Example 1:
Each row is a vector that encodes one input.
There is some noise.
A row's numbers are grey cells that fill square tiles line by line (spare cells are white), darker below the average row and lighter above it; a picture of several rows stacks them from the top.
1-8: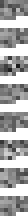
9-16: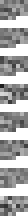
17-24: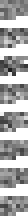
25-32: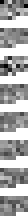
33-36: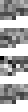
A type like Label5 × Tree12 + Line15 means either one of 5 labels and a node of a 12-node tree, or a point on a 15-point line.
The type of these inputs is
Circle6.
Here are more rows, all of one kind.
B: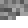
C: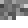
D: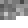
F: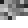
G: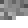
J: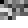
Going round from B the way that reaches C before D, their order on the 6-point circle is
B, G, F, J, C, D.
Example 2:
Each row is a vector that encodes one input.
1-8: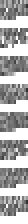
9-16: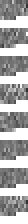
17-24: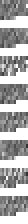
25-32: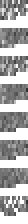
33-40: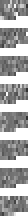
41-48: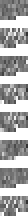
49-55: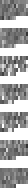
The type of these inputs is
Circle6.
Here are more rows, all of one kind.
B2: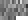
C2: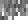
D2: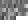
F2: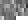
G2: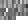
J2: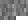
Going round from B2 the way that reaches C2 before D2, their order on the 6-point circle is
B2, G2, C2, F2, D2, J2.
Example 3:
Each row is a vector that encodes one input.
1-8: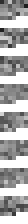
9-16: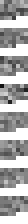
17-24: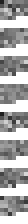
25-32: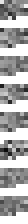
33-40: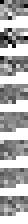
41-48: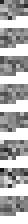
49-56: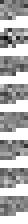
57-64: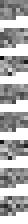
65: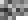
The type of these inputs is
Circle6.
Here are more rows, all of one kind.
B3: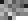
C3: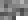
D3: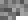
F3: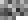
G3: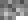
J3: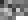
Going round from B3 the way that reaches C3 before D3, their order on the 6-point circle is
B3, F3, C3, J3, G3, D3.
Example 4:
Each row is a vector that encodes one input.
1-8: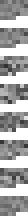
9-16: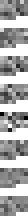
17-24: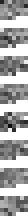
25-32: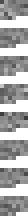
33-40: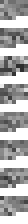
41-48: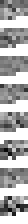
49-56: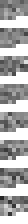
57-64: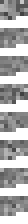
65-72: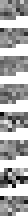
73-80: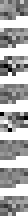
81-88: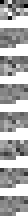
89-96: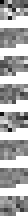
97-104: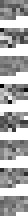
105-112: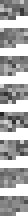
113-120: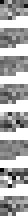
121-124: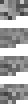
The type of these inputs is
Circle6.
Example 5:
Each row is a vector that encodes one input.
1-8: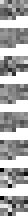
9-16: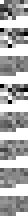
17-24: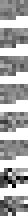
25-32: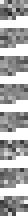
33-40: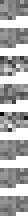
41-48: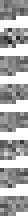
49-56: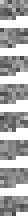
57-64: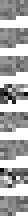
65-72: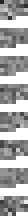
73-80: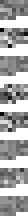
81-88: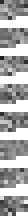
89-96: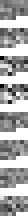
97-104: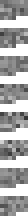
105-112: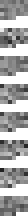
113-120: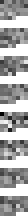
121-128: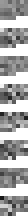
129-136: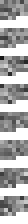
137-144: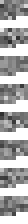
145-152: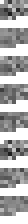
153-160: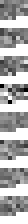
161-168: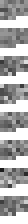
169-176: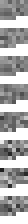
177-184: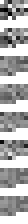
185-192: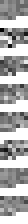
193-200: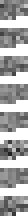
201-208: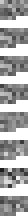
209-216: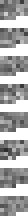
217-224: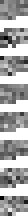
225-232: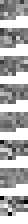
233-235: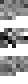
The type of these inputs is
Circle6.
